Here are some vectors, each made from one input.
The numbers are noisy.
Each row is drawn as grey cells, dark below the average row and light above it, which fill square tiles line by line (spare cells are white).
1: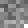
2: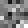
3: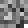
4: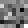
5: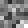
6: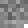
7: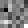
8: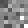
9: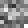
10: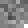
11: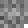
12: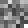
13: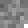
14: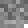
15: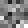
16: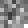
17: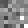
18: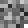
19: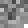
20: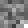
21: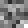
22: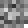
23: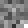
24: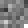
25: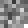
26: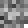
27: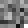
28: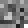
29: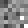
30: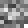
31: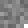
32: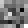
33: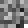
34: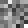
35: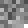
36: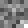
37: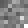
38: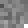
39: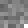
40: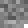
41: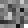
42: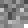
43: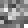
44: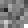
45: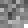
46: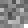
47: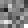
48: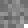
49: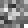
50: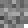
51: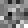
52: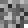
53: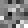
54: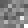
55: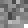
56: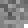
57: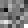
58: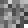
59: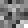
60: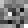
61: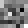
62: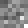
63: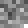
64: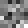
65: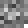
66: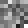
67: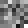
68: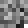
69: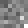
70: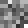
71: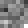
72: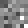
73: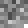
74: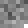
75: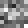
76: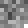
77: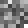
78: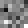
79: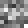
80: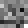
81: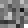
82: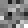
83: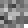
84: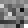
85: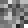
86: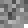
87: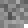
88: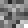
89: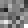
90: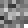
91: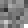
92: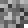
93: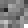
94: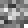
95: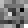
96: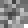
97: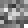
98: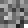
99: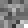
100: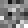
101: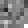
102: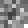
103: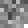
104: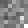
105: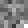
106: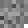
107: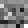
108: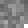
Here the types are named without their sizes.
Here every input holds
either a point on a line, or a node of a tree.
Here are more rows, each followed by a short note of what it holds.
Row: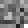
a point on a line
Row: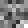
a node of a tree
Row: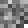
a point on a line
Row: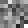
a point on a line
